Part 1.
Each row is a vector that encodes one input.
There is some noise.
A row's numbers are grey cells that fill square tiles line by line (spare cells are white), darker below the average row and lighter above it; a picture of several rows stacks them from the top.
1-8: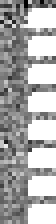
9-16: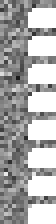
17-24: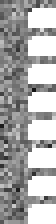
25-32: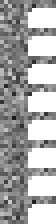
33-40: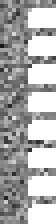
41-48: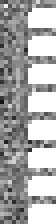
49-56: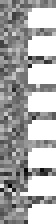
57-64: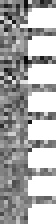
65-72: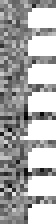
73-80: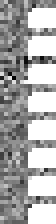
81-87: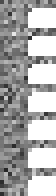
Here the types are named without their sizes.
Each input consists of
a list of points on a line.
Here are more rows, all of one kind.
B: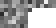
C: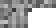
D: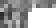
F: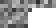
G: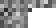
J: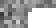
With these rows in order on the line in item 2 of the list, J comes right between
C and D.
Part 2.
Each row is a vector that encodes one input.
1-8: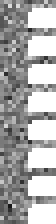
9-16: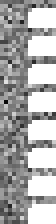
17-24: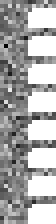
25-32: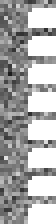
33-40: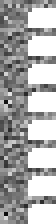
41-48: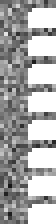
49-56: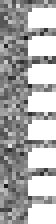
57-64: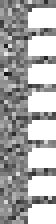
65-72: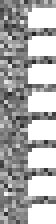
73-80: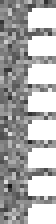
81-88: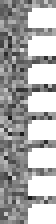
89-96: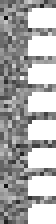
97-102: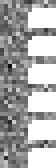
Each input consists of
a point on a 13-point line and a true/false value.
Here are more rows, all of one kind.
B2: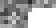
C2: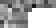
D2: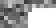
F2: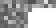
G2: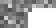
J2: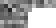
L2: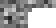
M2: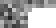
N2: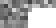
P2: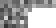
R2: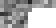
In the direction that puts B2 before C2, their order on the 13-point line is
P2, L2, M2, J2, N2, R2, B2, C2, F2, G2, D2.
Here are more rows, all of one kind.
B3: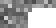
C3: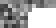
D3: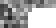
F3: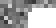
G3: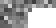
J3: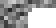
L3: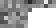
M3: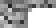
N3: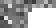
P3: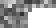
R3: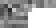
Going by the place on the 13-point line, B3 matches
F3, G3 and N3.
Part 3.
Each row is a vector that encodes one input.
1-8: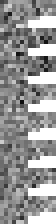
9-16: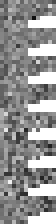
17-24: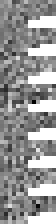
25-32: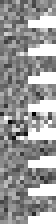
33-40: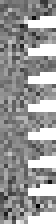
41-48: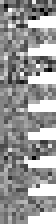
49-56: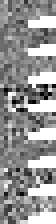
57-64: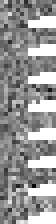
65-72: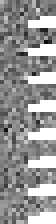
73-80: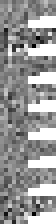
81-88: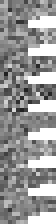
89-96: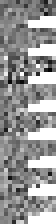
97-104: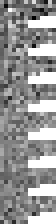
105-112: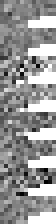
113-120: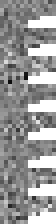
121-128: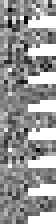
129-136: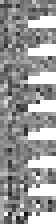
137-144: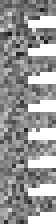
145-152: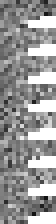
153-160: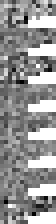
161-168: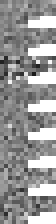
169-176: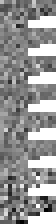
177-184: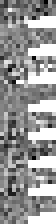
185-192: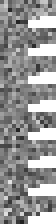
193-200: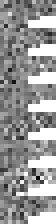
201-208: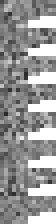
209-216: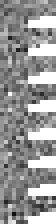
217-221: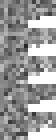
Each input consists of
either a point on an 11-point circle, or a point on a 19-point line.
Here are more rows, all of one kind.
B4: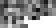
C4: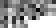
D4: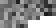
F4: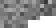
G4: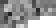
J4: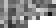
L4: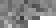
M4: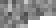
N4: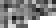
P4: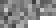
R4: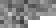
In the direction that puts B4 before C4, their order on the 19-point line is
J4, P4, B4, D4, G4, F4, M4, N4, C4, R4, L4.
